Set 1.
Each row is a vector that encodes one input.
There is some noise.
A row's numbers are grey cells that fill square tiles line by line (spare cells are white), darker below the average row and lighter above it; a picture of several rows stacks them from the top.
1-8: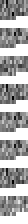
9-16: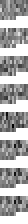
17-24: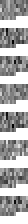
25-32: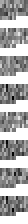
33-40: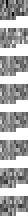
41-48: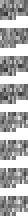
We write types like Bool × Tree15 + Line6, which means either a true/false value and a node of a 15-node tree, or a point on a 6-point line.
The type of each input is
Line5.
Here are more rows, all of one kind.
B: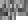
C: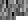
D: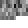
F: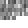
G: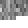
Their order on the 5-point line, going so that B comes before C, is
F, B, G, D, C.
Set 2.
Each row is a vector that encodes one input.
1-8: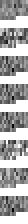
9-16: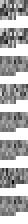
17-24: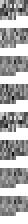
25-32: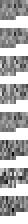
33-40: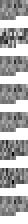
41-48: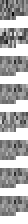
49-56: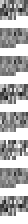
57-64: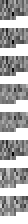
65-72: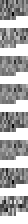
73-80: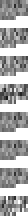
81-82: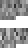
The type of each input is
Line5.
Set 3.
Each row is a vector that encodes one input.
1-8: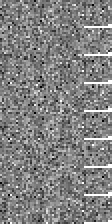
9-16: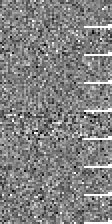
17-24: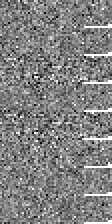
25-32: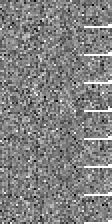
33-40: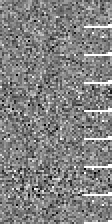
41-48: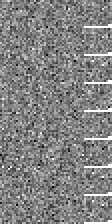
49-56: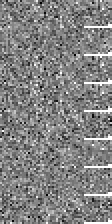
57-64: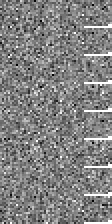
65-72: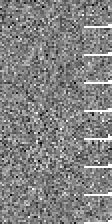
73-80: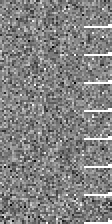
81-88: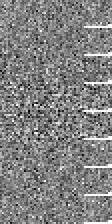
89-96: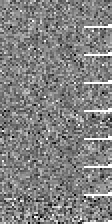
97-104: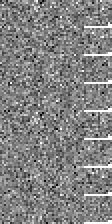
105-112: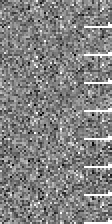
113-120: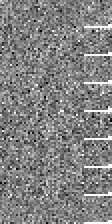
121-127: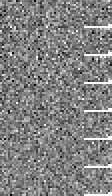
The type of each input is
Circle11 + Unit.
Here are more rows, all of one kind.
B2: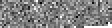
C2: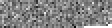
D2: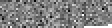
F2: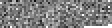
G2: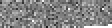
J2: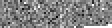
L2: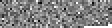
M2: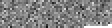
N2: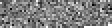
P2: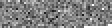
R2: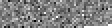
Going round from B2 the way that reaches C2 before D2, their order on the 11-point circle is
B2, J2, P2, G2, M2, C2, R2, D2, F2, N2, L2.
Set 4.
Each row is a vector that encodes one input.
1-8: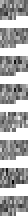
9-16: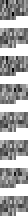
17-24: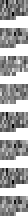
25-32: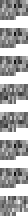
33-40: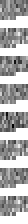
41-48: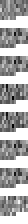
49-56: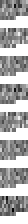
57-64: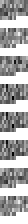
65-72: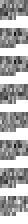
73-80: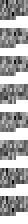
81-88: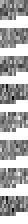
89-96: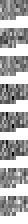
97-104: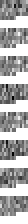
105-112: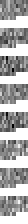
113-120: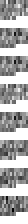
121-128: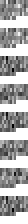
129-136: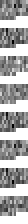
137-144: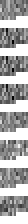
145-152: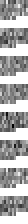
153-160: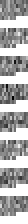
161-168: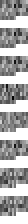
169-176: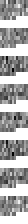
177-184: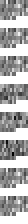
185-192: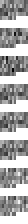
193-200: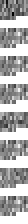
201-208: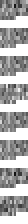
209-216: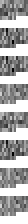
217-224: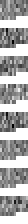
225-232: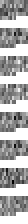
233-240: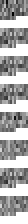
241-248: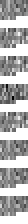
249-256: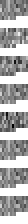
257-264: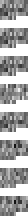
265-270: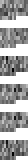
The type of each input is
Line5.
